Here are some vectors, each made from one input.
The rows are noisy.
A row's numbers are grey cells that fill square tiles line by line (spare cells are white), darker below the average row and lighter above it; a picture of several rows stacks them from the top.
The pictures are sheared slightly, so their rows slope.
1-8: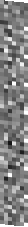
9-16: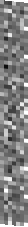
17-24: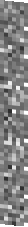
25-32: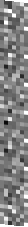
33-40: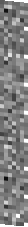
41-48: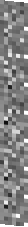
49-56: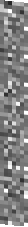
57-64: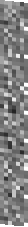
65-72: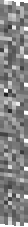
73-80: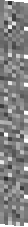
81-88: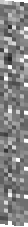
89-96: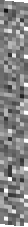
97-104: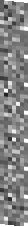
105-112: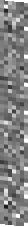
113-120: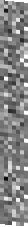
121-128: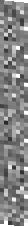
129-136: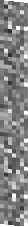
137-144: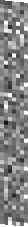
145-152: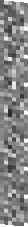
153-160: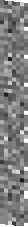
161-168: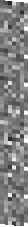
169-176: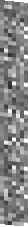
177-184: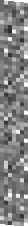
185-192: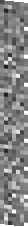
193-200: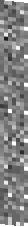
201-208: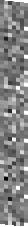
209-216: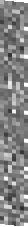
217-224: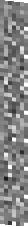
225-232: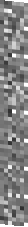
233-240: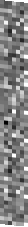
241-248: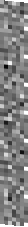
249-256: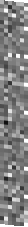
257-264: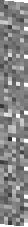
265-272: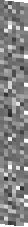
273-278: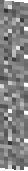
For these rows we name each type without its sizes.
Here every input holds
either a label and a point on a line, or three true/false values.
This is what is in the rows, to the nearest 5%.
About 25% of them hold a label and a point on a line. The rest hold three true/false values.
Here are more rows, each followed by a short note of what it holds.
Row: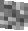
three true/false values
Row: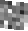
a label and a point on a line
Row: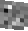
three true/false values
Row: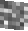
a label and a point on a line
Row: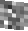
a label and a point on a line
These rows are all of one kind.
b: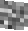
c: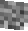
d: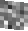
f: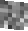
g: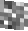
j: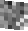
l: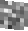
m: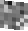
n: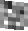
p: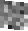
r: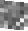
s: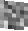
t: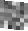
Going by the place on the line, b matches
g and l.
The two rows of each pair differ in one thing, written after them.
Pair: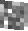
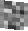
the label
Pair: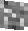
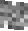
the place on the line
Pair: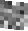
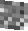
the label
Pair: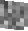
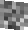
the label
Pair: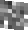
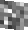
the place on the line
